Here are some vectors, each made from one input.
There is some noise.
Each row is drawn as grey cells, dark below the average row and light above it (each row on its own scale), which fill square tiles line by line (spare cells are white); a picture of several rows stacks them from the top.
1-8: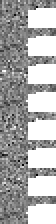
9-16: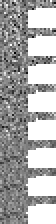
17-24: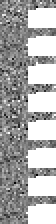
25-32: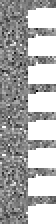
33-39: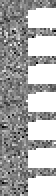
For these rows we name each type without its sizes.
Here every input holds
a point on a line, together with either a fixed value, or three true/false values.
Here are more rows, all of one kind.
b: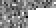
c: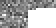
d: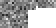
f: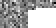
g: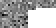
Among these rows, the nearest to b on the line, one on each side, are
c and f.
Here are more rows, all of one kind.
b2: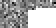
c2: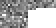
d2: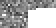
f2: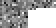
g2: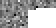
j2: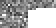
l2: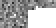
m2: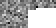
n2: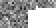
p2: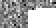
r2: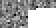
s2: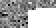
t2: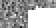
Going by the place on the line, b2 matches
g2 and n2.
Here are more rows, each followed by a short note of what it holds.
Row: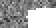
a point on a line
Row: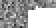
a point on a line and three true/false values
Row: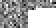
a point on a line and three true/false values
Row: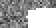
a point on a line
